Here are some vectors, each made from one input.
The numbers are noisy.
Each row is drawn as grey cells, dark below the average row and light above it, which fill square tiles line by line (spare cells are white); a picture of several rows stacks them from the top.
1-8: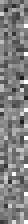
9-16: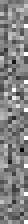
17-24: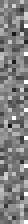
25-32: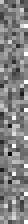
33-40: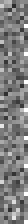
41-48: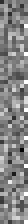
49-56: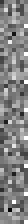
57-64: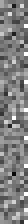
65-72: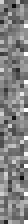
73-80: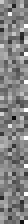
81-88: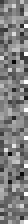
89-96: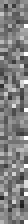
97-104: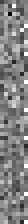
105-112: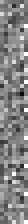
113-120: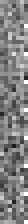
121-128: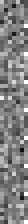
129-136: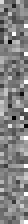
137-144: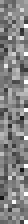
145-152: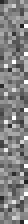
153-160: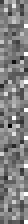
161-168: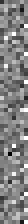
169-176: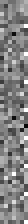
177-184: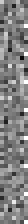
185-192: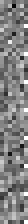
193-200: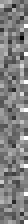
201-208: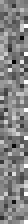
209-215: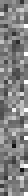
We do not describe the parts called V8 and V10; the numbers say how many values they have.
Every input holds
a true/false value and a value of V8, together with either a node of a 12-node tree, or a value of V10.
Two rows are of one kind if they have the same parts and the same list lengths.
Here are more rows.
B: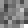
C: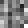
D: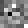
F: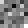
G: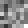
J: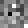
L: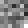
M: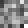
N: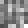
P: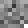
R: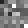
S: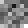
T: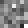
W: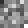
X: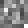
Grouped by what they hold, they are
B, F, G, L, N, P, S
C, D, J, M, R, T, W, X

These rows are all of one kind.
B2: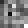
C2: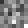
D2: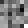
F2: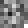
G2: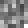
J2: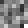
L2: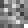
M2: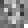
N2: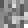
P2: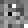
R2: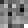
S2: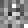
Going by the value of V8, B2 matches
D2, P2 and R2.
